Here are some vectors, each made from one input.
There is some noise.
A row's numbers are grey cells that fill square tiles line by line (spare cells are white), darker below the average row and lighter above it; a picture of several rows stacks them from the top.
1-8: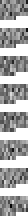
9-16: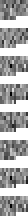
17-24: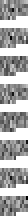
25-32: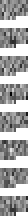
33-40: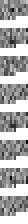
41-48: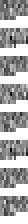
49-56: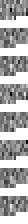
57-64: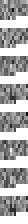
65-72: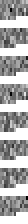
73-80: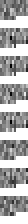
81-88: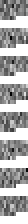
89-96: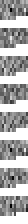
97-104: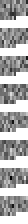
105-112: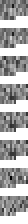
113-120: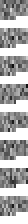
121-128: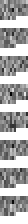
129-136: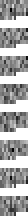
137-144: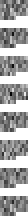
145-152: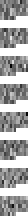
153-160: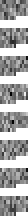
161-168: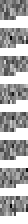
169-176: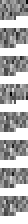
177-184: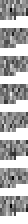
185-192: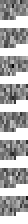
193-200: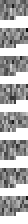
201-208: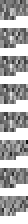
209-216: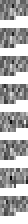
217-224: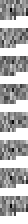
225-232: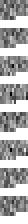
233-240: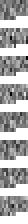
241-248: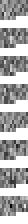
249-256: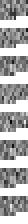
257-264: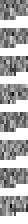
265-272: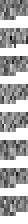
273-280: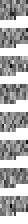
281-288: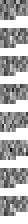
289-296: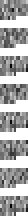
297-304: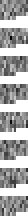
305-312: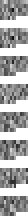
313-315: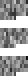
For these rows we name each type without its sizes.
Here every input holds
either a point on a circle, or a label.
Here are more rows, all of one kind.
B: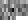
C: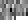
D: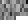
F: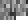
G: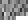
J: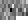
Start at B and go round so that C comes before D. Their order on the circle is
B, J, C, F, D, G.
